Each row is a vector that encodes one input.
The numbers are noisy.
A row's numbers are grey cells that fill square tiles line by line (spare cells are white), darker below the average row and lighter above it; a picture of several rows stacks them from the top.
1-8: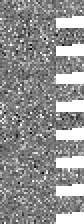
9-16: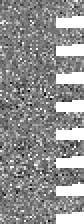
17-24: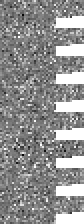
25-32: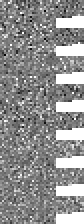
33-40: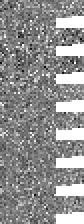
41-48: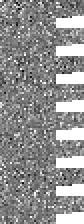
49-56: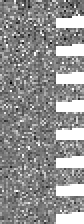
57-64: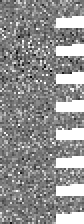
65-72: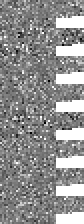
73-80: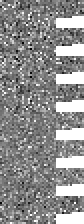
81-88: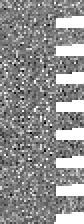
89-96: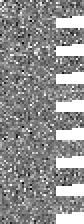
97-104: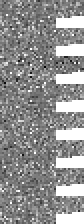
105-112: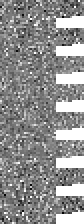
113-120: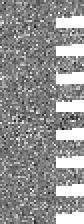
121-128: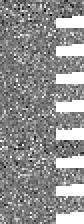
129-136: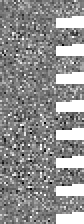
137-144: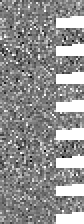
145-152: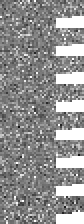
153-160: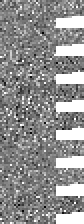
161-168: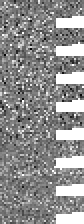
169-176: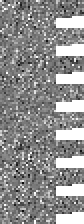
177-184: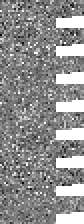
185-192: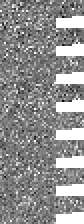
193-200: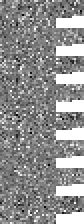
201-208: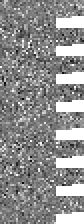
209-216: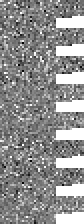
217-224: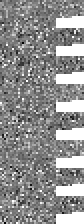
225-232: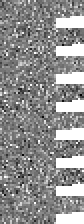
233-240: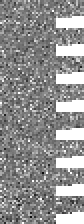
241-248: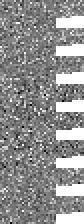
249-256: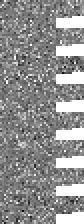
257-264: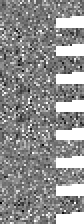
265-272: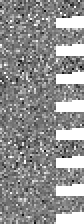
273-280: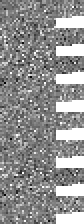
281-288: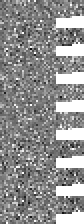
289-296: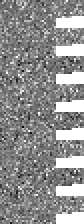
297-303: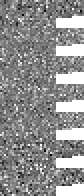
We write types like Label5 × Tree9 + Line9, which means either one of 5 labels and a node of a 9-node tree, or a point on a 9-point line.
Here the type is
Circle13 × Circle15 + Label12.
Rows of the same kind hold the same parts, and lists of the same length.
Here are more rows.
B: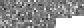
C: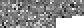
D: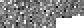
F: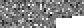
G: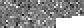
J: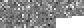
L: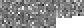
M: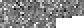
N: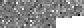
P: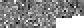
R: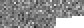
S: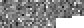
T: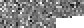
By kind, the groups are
B, J, L, N, R
C, D, F, G, M, P, S, T

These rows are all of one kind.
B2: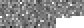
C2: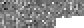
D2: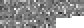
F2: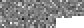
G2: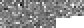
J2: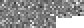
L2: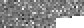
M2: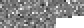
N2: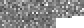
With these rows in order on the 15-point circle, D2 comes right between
G2 and J2.
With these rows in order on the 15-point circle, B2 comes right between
C2 and F2.
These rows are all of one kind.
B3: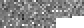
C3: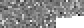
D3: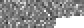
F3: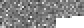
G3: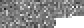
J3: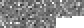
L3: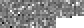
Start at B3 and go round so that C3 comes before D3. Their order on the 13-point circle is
B3, L3, F3, J3, C3, G3, D3.
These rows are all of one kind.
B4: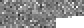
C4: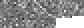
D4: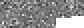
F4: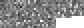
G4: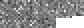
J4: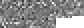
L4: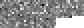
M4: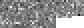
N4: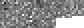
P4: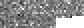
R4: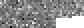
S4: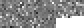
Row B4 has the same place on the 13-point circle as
C4, G4 and P4.
